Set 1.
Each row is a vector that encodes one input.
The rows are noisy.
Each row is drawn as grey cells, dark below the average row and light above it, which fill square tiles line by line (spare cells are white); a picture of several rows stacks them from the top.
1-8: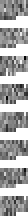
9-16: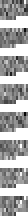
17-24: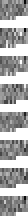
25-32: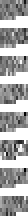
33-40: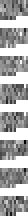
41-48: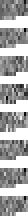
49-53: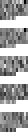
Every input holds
a true/false value, together with either a fixed value, or a node of a 7-node tree.
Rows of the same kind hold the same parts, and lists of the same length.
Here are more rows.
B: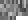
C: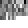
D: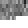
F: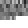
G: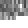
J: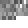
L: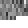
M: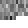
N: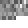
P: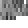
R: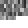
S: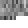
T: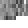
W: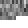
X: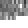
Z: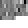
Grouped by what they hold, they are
B, D, F, L, M, P, R, S, T, W, Z
C, G, J, N, X

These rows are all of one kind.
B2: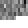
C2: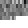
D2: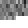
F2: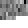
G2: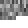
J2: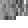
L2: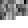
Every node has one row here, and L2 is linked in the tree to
D2 and G2.
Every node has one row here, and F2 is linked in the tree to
B2 and D2.
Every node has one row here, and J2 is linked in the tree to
C2.
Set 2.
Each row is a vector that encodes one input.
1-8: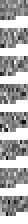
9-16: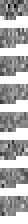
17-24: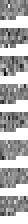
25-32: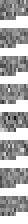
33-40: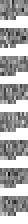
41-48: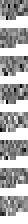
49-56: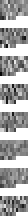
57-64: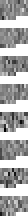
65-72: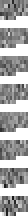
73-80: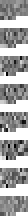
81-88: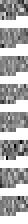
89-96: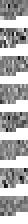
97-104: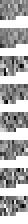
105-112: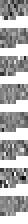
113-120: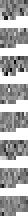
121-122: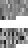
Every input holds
either a point on an 11-point line, or a node of an 11-node tree.
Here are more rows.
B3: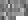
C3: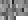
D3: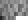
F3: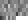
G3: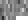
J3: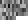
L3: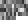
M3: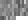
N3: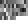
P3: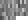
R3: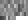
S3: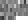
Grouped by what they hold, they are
B3, D3, F3, G3, L3, M3, P3, R3, S3
C3, J3, N3

